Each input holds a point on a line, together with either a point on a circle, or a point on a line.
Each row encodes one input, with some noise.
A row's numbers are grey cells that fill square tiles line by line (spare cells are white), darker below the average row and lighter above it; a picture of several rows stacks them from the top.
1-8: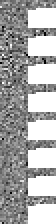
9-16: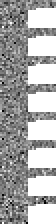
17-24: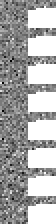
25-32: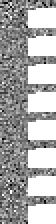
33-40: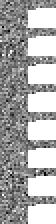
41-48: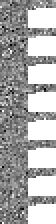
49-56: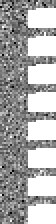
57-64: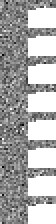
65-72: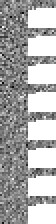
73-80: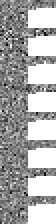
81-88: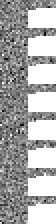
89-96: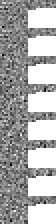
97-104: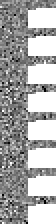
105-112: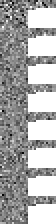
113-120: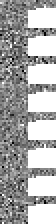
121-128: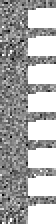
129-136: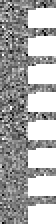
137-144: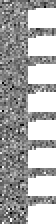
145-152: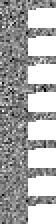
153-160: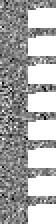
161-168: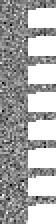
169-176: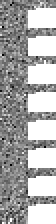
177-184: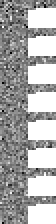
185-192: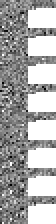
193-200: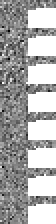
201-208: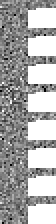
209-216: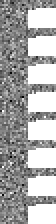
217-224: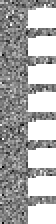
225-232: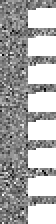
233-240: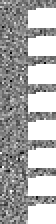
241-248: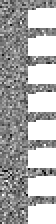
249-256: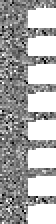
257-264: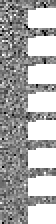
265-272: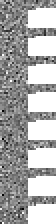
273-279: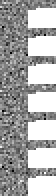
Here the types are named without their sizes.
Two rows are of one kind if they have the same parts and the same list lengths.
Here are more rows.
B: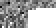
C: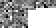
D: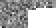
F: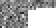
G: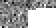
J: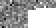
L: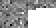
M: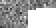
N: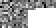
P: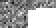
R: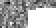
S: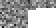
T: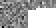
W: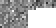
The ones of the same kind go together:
B, D, G, J, N, P, R, S
C, F, L, M, T, W

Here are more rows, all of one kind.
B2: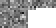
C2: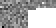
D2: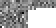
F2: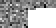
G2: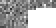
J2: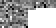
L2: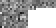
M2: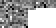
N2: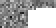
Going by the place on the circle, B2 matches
J2 and M2.
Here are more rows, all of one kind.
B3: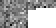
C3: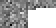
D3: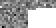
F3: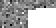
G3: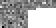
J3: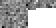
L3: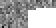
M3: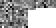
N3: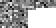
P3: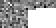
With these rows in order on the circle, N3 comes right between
J3 and L3.
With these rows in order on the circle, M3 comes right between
B3 and P3.
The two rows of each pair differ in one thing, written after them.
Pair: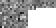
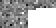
the place on the line
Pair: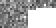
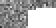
the place on the circle
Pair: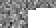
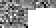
the place on the line
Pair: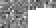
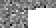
the place on the line
